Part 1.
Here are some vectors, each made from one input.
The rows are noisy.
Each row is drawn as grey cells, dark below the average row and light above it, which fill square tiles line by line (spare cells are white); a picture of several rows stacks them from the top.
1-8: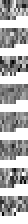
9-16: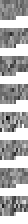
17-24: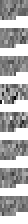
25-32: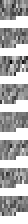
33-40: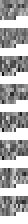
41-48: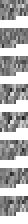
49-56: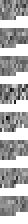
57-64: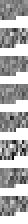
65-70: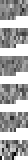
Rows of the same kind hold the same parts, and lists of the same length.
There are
2 kinds of row.
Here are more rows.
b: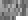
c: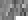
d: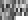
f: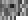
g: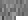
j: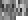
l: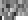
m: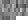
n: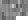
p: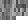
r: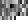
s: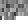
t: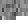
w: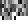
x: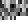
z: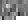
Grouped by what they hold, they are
b, c, f, g, l, m, n, p, r, s, t, x, z
d, j, w

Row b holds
a node of a 9-node tree and a true/false value.
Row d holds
a true/false value.
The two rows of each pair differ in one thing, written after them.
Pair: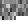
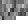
the node of the tree
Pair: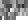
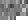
the node of the tree
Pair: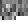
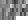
the node of the tree
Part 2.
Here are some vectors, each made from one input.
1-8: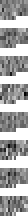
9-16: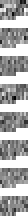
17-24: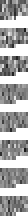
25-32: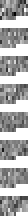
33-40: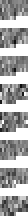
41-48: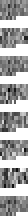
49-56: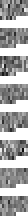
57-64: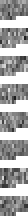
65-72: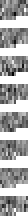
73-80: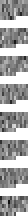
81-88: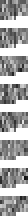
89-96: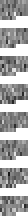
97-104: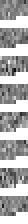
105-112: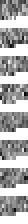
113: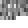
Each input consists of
a list of up to two points on a 4-point line.
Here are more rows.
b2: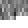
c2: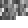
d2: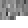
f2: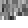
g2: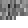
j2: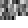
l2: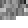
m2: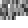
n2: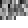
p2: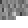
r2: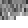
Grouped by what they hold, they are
b2, g2, m2
c2, j2
d2, f2, l2, n2, p2, r2

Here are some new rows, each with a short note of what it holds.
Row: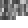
the empty list
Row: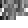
the empty list
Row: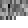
a list of two items
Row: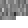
a list of one item
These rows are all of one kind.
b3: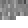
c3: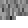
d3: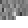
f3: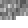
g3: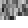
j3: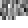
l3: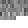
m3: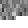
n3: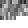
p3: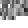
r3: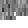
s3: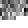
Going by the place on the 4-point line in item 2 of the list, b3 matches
l3 and r3.
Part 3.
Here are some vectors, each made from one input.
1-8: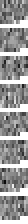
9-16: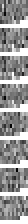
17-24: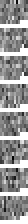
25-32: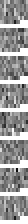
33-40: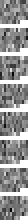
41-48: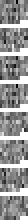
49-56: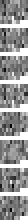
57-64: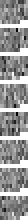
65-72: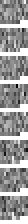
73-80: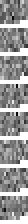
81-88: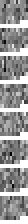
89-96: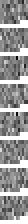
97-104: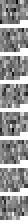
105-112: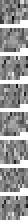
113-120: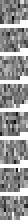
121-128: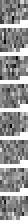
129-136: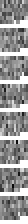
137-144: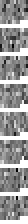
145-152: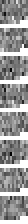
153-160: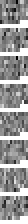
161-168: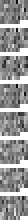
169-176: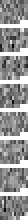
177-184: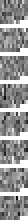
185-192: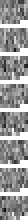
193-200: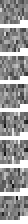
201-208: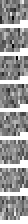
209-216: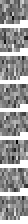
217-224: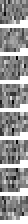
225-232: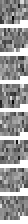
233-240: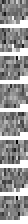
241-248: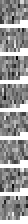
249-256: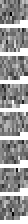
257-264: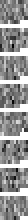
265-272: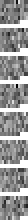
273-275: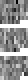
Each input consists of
either a point on a 17-point circle, or one of 12 labels.
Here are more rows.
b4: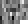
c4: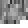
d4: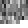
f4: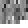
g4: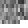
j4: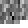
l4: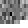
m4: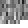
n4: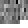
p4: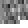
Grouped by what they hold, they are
b4, d4, f4, j4, l4, n4
c4, g4, m4, p4

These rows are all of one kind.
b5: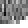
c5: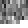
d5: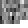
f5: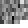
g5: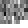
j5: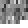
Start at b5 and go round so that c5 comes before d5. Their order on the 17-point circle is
b5, c5, g5, j5, d5, f5.
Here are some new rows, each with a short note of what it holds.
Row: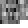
a point on a 17-point circle
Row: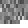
one of 12 labels
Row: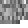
one of 12 labels
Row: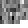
a point on a 17-point circle
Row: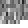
one of 12 labels
